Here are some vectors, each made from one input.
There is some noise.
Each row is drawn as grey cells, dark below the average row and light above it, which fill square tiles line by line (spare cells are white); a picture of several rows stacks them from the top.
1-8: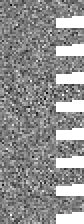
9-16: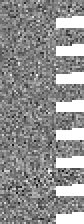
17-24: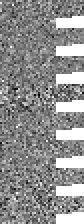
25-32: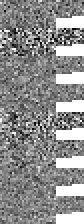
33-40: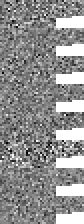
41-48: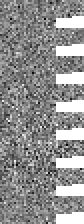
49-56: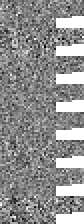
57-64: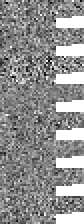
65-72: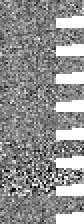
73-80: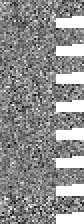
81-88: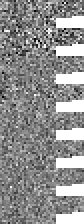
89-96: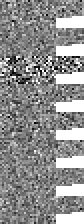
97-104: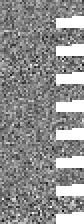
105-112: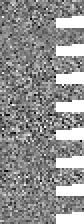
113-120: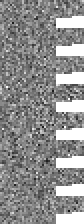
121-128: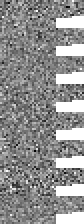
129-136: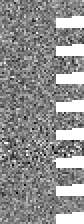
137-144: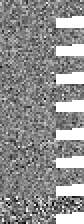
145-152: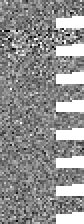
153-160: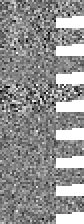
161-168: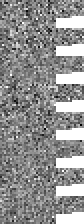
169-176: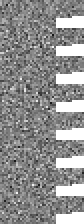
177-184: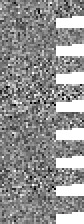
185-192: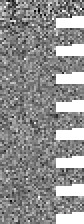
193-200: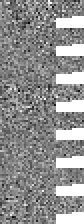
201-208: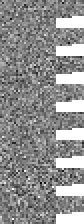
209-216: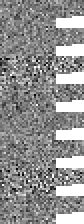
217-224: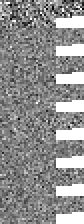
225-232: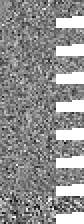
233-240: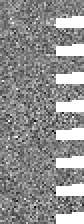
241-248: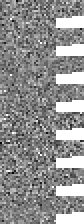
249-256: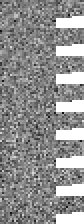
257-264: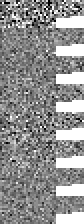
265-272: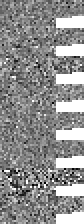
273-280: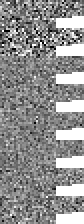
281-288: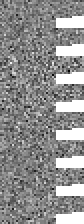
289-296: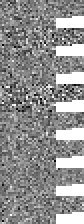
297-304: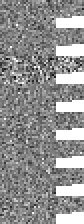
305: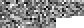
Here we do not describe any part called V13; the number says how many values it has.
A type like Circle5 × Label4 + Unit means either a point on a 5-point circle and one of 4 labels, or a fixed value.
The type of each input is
(Bool × Bool × Bool × Bool + V13) × Line10.
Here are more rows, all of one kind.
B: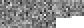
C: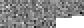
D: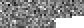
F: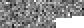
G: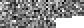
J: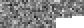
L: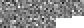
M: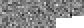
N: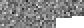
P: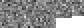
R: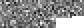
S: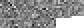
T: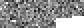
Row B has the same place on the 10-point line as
C, G and N.
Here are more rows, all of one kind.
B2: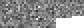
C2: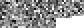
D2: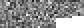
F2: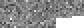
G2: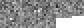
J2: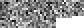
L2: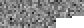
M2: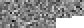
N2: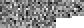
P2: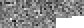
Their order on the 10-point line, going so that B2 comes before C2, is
L2, P2, N2, B2, J2, F2, G2, C2, M2, D2.
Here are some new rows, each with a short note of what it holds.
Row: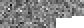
a point on a 10-point line and a value of V13
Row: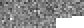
a point on a 10-point line and four true/false values
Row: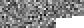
a point on a 10-point line and four true/false values
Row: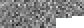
a point on a 10-point line and a value of V13
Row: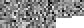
a point on a 10-point line and four true/false values
